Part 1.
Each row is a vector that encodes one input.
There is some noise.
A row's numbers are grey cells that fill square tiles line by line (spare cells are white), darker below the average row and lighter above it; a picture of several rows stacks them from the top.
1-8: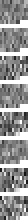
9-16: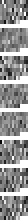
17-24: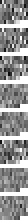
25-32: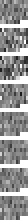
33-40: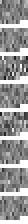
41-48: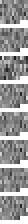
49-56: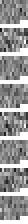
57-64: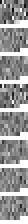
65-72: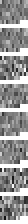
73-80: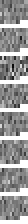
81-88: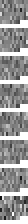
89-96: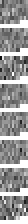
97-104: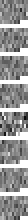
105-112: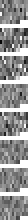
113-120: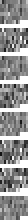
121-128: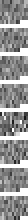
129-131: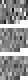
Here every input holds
either a point on an 8-point circle and a point on a 4-point line, or three true/false values.
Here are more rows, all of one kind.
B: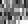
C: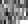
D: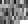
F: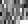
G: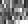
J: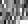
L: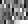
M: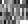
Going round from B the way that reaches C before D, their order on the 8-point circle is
B, C, D, M, F, J, L, G.
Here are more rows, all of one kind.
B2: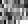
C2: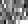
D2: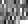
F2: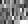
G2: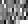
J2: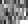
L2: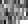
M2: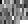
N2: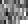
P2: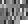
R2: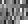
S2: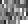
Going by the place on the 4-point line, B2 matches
C2, F2 and M2.
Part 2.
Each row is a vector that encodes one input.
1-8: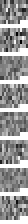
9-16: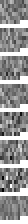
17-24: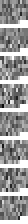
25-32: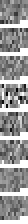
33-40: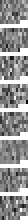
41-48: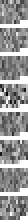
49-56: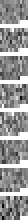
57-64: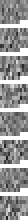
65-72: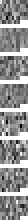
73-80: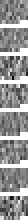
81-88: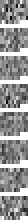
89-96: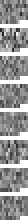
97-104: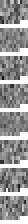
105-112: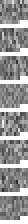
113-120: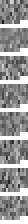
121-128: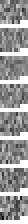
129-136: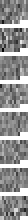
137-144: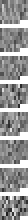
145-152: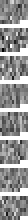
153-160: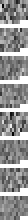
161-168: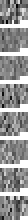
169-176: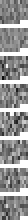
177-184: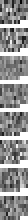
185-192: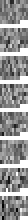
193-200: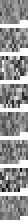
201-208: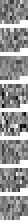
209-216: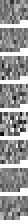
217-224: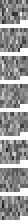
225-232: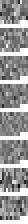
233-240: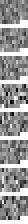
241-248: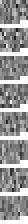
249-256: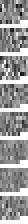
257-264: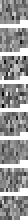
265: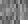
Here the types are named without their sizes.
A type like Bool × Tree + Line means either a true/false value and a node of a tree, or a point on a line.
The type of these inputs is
Bool × (Circle + Unit) + Line.
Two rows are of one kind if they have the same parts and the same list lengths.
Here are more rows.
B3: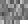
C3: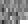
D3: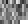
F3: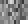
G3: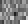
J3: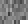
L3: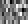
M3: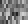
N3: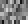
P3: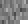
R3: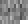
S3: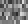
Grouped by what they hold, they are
B3, C3, G3, L3, M3, P3, R3
D3, F3, J3, N3
S3

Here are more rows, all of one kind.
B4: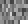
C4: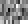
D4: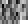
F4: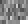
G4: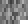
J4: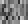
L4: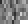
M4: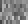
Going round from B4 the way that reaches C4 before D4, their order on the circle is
B4, F4, C4, M4, J4, D4, G4, L4.
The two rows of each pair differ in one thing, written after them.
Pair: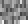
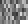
the place on the circle
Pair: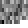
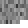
the true/false value
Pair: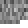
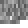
the place on the circle
